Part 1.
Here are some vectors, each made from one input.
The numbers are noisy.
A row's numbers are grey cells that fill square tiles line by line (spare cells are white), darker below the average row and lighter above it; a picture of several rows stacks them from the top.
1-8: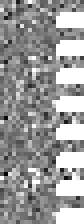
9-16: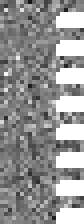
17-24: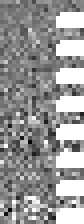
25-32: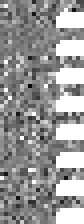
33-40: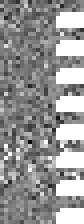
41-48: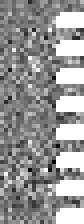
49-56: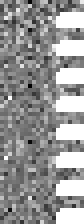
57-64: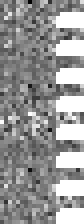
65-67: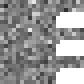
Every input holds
a list of up to two points on a 4-point line.
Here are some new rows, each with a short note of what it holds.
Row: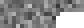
a list of one item
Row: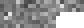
a list of one item
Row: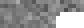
a list of two items
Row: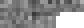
a list of two items
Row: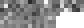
a list of one item
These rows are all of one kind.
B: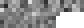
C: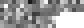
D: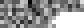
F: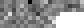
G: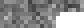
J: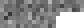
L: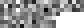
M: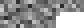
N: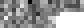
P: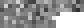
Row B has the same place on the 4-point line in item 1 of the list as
M and P.
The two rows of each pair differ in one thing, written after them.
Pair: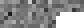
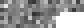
the place on the 4-point line in item 2 of the list
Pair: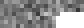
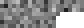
the place on the 4-point line in item 1 of the list
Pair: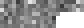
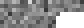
the place on the 4-point line in item 1 of the list
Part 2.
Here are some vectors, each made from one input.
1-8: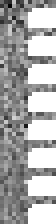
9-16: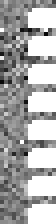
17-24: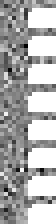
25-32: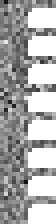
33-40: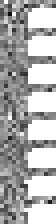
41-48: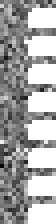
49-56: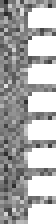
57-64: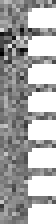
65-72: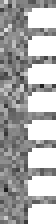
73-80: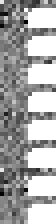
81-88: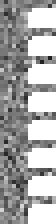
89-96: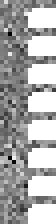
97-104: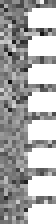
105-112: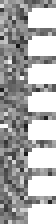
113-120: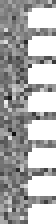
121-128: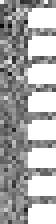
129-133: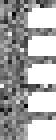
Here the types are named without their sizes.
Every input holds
a list of points on a line.
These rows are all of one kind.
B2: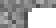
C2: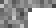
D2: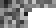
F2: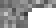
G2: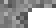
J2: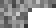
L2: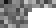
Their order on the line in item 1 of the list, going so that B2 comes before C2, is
D2, L2, B2, F2, J2, G2, C2.
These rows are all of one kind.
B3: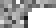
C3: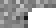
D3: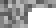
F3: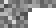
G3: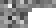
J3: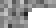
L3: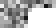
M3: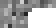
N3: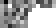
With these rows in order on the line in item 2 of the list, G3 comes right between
C3 and D3.
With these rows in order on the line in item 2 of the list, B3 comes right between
F3 and J3.
